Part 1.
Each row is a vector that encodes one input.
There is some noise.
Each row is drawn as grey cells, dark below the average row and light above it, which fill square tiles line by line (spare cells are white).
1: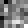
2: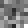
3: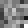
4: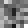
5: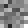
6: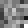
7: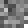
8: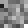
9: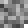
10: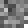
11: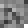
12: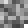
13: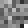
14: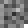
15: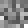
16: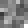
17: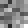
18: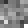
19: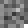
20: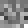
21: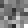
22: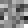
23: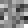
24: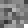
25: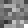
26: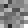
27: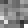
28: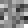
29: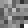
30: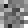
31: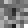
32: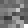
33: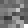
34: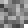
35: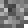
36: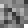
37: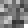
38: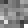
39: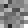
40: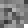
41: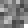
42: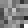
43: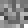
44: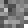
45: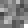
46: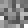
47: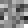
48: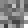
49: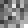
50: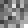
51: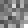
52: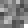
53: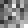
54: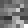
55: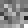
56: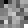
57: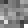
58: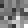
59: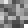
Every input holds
one of 12 labels.
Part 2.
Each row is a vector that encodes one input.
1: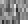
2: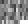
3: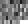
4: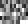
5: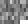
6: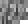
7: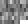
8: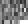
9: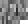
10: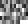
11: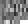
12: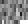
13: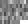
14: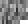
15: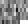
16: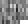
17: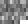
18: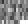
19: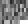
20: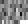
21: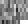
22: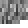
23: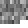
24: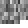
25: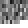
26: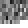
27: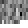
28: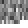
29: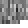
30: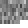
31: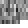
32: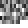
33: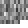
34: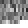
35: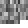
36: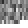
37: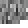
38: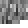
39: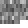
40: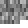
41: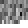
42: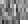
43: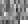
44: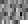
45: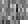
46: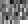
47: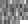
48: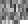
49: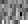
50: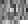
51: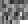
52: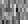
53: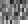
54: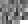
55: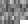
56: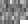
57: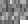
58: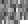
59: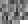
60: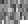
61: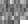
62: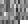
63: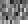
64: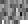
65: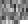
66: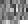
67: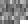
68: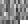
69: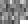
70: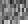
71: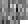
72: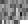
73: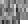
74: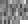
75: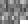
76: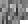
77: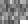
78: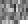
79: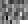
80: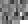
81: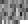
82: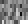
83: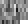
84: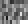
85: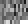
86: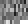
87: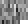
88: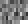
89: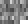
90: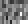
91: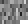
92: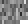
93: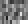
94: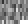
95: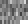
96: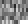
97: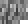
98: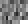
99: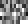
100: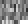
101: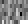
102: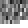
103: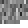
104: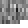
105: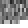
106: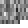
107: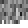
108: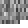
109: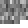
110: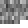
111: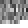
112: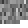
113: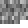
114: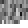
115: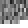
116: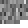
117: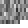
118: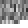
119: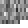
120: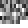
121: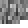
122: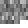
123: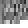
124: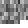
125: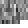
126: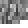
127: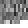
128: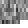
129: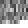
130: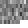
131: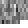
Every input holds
either a point on a 17-point circle, or a fixed value.
